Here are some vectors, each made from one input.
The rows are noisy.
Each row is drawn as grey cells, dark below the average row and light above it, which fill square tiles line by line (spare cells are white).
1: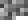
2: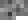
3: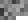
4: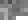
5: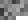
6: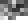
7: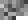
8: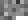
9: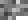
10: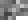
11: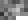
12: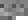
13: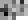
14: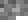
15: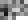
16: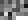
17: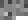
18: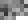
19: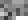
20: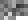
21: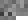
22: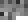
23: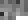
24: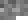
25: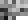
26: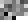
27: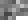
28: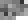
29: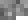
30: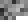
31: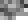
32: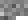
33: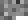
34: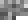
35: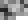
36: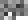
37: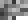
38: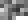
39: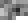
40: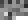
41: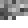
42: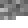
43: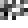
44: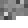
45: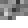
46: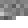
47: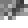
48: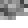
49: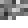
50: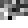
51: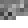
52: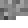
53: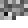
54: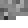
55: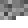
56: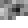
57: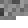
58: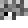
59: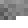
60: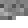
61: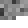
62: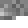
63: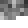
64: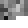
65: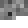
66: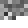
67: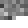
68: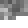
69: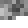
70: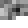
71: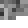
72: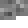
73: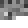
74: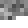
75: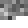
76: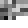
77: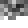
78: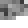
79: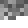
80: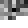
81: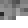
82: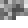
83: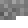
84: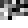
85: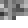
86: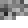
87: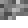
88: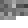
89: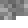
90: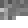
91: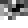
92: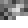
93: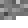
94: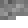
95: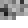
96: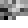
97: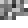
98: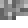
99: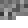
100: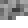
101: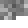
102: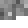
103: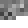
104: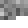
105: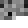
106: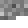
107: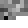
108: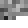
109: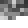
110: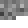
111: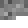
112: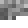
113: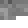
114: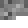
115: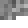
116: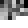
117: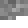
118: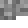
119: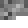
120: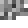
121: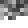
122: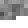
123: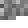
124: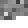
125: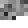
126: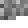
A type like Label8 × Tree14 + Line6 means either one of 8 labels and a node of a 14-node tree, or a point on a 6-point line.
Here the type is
Bool × Bool × Bool × Bool + Line7.
